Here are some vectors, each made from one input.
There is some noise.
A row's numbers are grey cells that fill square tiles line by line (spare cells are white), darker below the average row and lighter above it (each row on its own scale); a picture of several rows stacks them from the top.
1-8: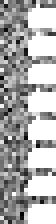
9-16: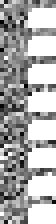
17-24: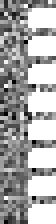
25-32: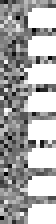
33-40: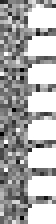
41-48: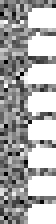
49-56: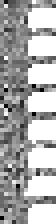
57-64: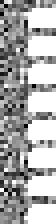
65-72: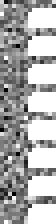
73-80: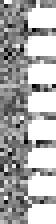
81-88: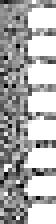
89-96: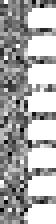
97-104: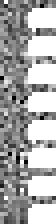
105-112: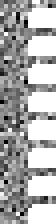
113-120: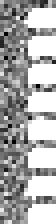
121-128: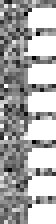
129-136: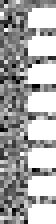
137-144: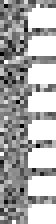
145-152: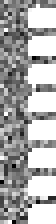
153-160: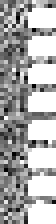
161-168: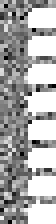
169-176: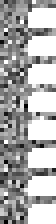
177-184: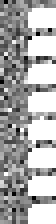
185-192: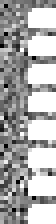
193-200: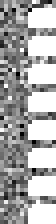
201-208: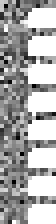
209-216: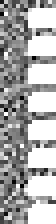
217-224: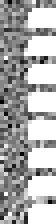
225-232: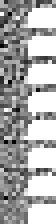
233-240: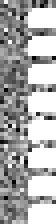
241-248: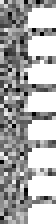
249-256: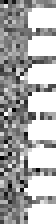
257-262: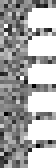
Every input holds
a point on a 9-point line, together with either one of 7 labels and a true/false value, or a point on an 8-point line.
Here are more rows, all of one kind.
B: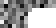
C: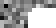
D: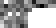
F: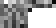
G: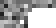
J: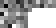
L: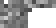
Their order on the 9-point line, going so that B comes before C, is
F, L, D, B, J, G, C.
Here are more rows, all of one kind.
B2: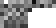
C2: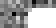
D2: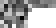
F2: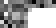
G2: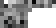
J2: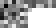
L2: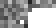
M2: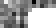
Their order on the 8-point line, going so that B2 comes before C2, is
G2, F2, M2, D2, B2, J2, L2, C2.
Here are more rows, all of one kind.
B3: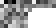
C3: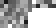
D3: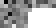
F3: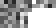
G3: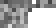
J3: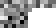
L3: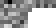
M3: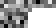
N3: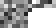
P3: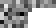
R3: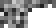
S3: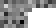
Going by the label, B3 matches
D3, F3, M3 and P3.
